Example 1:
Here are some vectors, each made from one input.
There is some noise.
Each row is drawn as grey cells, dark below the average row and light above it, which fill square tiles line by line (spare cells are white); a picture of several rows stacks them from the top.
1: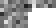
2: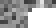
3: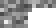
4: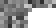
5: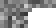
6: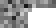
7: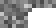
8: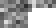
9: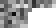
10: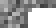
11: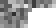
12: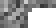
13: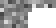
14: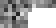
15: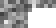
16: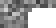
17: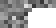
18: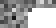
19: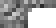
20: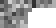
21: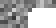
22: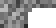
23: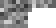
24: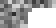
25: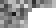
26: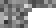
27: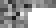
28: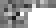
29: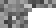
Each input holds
a point on a 6-point circle.
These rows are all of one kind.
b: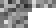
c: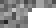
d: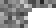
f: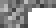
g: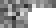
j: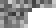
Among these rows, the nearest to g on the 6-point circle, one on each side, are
b and c.
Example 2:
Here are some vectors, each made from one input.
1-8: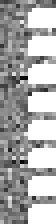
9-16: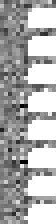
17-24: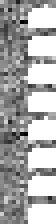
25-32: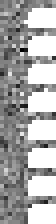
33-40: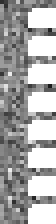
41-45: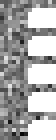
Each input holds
either a point on a 6-point circle, or a fixed value.
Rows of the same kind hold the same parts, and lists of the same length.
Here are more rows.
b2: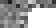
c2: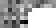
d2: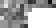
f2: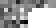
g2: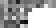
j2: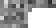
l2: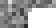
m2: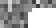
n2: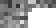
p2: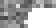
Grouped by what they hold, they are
b2, d2, j2, l2, m2, n2, p2
c2, f2, g2

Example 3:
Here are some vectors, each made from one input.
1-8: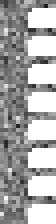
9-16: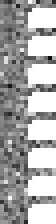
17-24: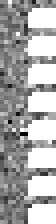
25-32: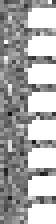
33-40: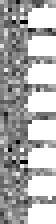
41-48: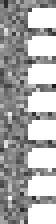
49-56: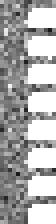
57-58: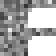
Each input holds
either a point on a 6-point circle, or a fixed value.
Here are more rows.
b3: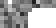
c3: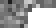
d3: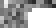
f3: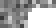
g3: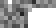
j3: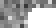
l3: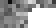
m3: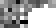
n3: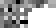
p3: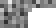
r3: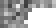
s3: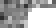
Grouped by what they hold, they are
b3, c3, d3, f3, g3, j3, l3, p3, r3, s3
m3, n3

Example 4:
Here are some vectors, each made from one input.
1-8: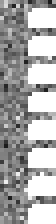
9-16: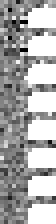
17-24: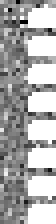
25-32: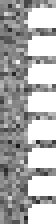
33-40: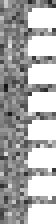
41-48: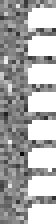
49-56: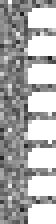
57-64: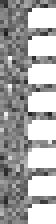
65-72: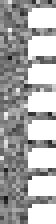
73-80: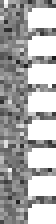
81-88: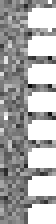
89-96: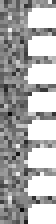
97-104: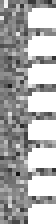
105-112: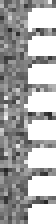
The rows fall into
2 kinds.
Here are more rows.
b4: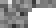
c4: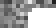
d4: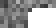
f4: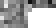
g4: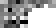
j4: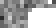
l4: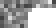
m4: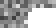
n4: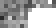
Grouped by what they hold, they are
b4, c4, d4, f4, j4, l4, m4, n4
g4

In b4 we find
a point on a 6-point circle.
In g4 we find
a fixed value.
